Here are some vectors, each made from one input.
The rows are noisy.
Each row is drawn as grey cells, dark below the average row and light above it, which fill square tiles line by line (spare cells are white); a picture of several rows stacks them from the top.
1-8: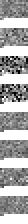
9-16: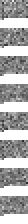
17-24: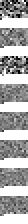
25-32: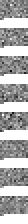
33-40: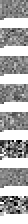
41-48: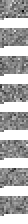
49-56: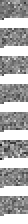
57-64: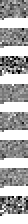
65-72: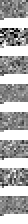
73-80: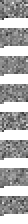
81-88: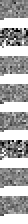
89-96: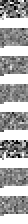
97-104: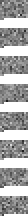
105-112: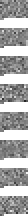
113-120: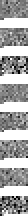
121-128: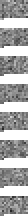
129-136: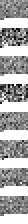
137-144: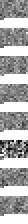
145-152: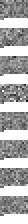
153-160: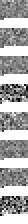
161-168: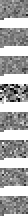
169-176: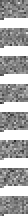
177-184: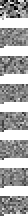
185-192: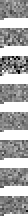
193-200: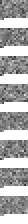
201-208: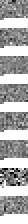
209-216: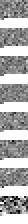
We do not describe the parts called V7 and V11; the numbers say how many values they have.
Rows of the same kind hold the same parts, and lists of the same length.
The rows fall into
3 kinds.
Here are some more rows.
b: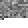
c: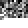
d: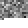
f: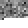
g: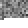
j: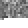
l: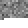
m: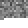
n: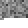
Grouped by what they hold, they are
b, d, l
c
f, g, j, m, n

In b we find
a value of V7 and a value of V11.
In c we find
a point on a 5-point line.
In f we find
four true/false values and a value of V11.
